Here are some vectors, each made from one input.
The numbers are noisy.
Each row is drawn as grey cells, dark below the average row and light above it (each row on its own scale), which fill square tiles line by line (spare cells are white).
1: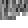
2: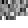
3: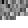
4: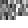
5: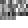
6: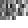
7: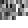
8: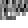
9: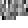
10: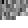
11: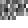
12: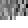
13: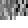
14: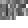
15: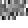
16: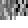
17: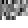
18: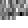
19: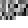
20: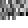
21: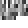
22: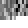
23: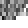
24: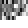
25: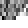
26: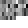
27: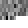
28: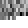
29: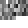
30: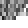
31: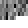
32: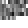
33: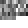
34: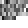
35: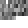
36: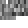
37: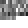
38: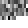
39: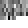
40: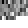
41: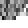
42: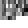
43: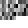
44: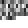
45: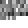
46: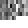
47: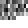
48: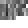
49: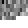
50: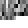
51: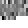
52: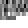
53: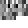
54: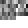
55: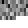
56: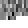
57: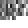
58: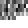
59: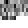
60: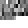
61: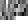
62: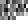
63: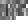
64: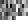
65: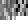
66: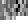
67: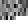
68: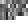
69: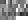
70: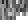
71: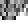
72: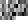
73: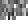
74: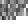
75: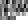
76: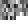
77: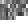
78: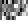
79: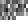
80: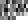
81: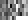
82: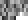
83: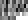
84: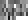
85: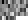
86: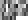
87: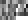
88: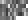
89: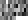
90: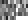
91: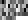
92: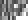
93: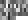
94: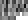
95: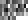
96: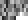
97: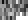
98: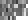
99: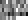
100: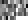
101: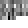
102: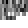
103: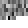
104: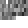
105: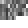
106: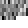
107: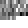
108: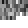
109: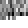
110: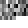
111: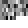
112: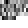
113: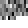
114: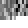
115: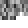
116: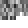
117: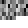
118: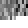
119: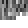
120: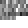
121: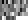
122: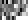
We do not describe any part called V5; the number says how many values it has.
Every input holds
a list of up to two items, each a true/false value and a value of V5.
